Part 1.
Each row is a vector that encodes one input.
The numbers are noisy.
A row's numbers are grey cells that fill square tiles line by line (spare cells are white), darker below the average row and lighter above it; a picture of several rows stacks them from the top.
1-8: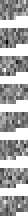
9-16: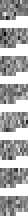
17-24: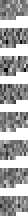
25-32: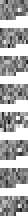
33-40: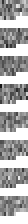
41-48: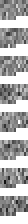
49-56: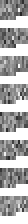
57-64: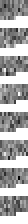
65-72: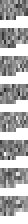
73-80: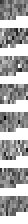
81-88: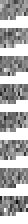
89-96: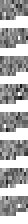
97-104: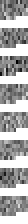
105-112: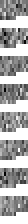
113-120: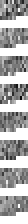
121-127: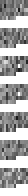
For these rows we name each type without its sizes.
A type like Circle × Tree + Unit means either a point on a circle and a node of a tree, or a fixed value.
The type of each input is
Circle × (Circle + Unit) × Label.
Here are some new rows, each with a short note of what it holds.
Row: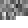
a point on each of two circles and a label
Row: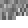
a point on a circle and a label
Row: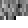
a point on each of two circles and a label
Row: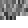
a point on each of two circles and a label
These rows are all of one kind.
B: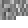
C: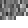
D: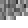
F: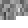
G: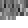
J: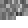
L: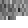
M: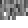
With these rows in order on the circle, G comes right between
L and M.
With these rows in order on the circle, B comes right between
C and D.
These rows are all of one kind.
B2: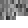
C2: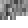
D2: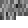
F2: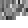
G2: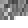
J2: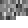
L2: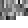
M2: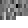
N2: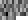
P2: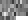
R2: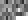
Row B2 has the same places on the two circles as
M2 and R2.
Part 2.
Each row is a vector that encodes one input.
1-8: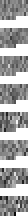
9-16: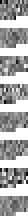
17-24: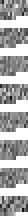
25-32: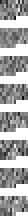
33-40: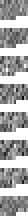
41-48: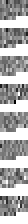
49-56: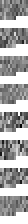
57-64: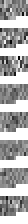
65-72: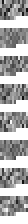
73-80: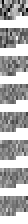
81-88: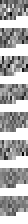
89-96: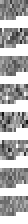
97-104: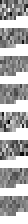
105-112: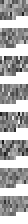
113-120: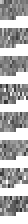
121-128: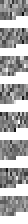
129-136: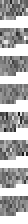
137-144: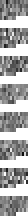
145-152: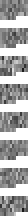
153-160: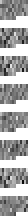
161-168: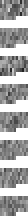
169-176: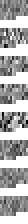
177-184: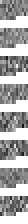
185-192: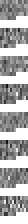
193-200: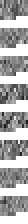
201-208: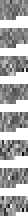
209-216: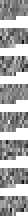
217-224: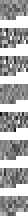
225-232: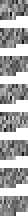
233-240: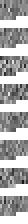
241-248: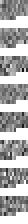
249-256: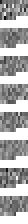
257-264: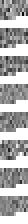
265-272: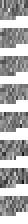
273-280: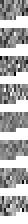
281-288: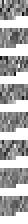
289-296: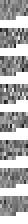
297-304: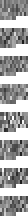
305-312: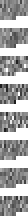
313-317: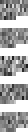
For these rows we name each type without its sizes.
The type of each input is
Bool × Label + Circle + Unit.
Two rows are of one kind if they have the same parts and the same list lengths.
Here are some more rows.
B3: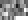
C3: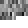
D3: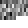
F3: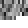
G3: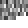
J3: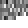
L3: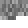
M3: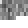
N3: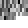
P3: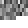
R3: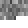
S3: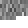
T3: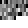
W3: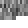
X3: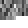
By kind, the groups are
B3
C3, D3, F3, G3, J3, N3, T3, X3
L3, M3, P3, R3, S3, W3

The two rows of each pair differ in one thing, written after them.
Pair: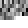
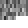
the true/false value
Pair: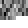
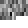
the label
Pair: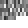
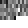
the label
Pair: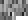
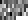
the true/false value
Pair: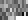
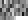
the label
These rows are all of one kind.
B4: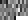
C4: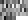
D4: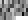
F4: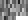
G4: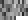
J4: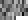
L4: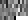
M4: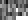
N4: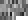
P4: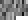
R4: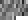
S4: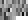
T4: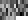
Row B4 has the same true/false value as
C4, F4, L4 and M4.
